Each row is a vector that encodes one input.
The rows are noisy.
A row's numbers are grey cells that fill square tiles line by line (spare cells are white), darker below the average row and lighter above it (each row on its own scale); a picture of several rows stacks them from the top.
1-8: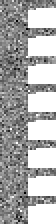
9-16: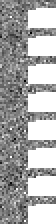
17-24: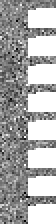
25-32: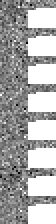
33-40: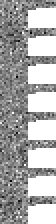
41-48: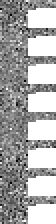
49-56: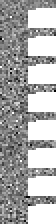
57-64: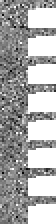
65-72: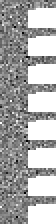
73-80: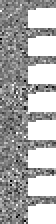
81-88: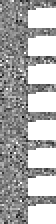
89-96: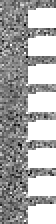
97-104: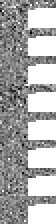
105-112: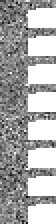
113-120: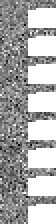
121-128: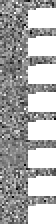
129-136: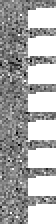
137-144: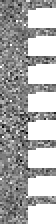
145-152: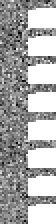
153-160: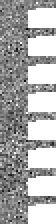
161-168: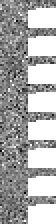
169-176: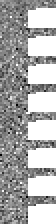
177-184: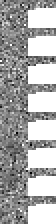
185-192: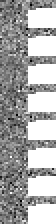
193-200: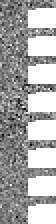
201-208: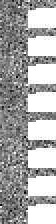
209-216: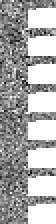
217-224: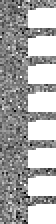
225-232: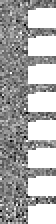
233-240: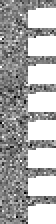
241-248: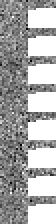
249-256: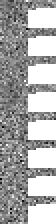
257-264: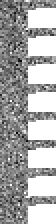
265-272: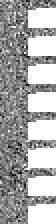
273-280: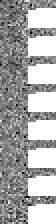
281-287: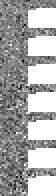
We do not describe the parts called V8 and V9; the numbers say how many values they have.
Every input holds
either two labels (each one of 7), or a point on a 6-point line, four true/false values, a value of V8 and a value of V9, or a point on each of two 11-point lines.
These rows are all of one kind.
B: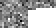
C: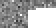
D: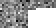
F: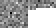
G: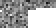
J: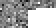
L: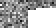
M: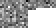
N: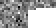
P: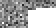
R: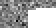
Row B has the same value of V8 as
F, M and P.
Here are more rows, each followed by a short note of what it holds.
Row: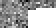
a point on a 6-point line, four true/false values, a value of V8 and a value of V9
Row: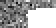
a point on each of two 11-point lines
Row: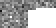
two labels (each one of 7)
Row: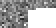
two labels (each one of 7)
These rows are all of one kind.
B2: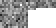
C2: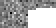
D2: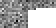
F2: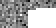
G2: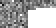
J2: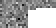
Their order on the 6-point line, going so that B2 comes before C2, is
J2, F2, B2, C2, D2, G2.
